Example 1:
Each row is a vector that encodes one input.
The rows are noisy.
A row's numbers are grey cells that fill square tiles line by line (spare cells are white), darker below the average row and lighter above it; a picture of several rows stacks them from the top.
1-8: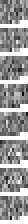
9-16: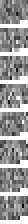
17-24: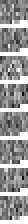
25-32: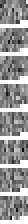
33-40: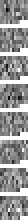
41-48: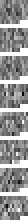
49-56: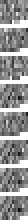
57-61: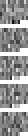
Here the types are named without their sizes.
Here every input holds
a point on a line and a true/false value.
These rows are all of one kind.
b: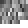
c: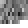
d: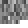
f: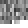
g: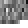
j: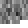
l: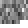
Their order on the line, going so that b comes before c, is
f, b, d, j, c, l, g.
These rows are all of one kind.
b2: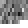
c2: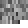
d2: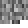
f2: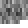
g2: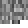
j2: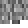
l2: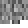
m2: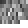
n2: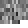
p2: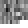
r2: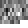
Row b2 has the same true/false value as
f2 and p2.
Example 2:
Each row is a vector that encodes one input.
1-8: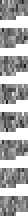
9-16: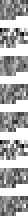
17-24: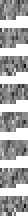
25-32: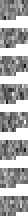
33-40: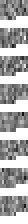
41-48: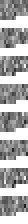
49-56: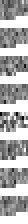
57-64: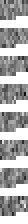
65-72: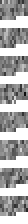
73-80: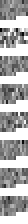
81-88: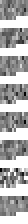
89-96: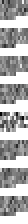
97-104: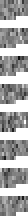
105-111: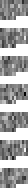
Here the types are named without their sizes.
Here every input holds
a list of points on a line.
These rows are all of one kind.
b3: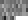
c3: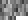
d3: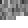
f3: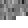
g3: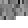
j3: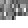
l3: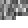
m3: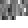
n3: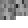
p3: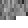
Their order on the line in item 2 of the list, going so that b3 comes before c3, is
m3, d3, n3, l3, b3, c3, f3, p3, g3, j3.
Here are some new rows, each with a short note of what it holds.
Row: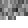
a list of two items
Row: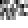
the empty list
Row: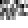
the empty list
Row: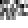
the empty list
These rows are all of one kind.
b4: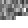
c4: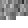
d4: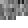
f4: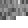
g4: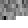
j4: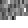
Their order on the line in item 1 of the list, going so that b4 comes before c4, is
b4, j4, g4, c4, d4, f4.
